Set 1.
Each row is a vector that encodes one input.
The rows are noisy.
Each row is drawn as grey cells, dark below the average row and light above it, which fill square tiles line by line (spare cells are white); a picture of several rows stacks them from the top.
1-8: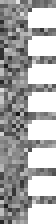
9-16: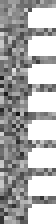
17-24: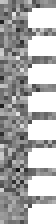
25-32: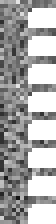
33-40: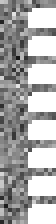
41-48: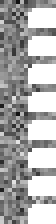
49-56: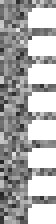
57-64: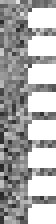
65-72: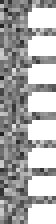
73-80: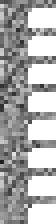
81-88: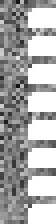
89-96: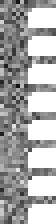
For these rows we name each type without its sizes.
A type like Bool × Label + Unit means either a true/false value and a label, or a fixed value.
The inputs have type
Tree.
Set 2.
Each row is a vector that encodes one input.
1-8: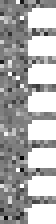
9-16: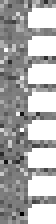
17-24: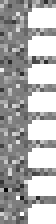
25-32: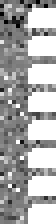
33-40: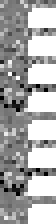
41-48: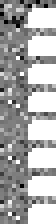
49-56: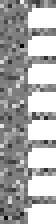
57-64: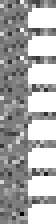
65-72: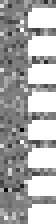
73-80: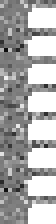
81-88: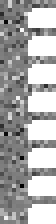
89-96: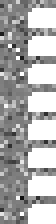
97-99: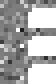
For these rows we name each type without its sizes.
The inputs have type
Tree + Unit.
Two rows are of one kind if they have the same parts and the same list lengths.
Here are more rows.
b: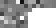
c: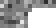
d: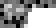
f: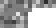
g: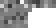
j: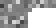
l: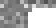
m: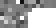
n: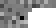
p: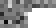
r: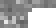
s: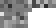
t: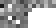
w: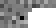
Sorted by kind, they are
b, c, f, g, j, l, m, n, p, r, s, t, w
d

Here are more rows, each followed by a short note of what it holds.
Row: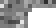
a node of a tree
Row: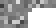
a node of a tree
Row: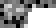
a fixed value
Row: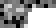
a fixed value
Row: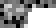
a fixed value
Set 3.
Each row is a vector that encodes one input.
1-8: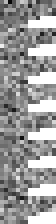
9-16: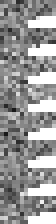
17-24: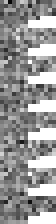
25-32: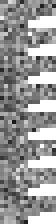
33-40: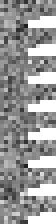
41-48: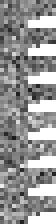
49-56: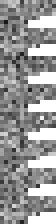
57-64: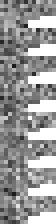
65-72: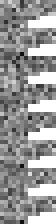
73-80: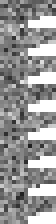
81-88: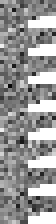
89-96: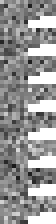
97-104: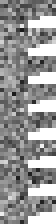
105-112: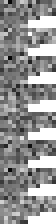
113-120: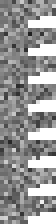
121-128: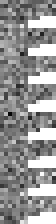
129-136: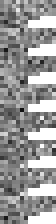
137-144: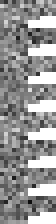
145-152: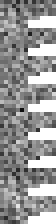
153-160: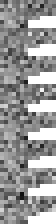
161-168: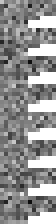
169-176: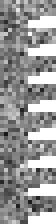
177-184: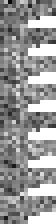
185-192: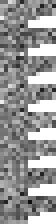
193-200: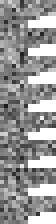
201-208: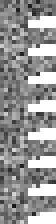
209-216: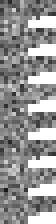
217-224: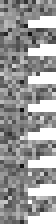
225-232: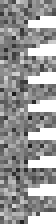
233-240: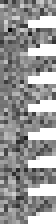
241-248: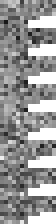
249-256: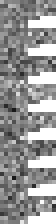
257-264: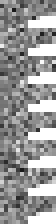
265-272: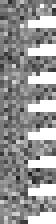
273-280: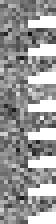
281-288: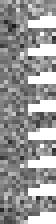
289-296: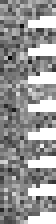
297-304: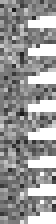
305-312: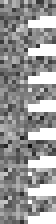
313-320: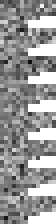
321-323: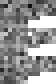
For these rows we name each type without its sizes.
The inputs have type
Bool × Bool × Bool × Bool × Bool.
